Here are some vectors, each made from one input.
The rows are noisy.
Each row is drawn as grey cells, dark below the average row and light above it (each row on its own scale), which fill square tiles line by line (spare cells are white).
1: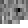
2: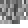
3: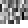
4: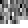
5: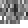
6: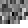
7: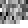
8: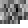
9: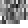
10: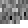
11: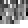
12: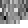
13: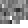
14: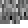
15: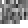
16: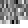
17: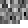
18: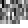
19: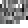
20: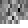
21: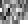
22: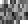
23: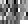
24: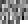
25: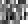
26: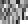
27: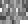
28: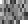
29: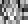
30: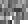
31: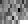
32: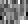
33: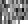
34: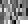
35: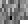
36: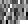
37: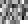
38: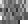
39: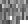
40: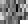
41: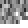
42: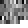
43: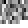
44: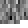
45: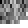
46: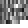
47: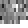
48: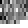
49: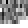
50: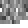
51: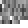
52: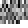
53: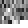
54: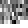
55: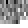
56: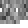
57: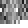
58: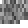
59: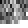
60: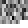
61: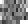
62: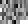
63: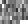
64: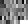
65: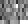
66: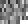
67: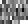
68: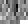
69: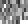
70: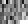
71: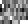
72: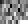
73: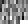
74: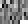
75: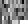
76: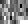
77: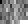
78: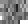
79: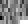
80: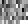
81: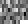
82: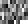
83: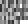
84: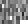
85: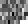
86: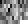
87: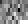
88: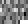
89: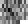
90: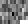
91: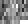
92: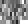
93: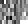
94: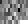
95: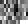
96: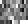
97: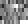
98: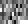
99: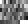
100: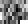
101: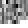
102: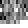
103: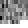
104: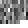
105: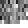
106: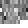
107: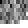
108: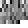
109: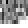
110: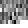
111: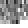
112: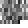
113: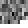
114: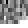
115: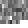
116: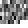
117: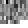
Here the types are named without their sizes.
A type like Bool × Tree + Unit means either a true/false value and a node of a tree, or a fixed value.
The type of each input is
(Bool × Circle + Label) × Line.
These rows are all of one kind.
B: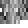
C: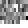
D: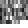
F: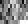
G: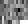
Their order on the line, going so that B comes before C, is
B, F, C, G, D.
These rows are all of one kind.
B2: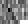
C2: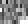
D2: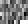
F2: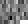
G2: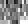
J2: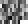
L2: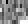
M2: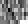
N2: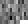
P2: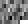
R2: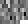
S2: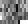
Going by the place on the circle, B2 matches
C2, G2, L2 and M2.
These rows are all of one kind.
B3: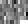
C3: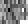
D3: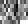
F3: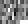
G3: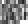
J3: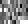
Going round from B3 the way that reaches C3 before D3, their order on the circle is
B3, C3, G3, D3, F3, J3.
